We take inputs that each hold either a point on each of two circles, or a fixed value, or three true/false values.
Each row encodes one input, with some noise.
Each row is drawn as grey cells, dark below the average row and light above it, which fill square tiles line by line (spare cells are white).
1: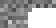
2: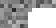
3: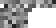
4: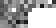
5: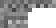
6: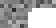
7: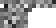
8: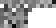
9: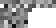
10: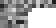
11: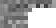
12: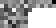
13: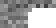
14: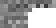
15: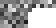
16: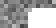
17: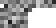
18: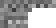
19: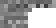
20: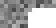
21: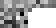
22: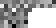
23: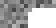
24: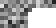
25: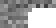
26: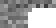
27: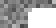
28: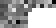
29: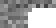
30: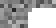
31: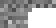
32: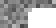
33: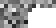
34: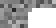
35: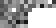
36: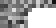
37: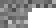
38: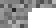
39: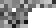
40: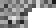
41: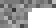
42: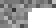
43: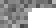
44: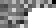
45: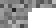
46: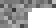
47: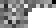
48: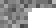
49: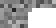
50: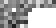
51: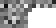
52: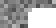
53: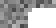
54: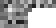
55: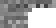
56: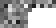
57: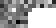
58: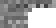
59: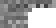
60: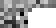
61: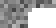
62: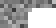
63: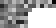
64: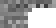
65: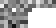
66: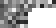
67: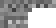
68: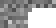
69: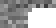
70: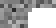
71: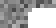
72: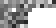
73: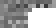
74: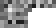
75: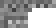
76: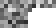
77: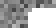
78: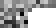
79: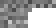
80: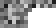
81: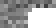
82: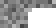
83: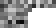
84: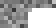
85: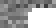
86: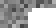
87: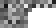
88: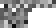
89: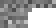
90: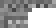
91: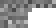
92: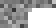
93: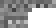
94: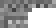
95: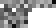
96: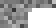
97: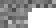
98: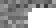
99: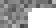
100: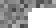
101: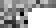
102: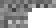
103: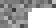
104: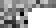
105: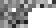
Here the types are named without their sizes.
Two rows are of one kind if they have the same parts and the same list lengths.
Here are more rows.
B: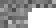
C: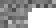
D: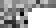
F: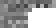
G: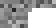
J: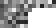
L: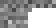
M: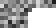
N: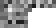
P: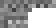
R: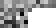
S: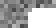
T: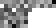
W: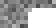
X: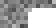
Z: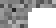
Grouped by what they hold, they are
B, C, F, G, L, P, S, W, X, Z
D, R
J, M, N, T

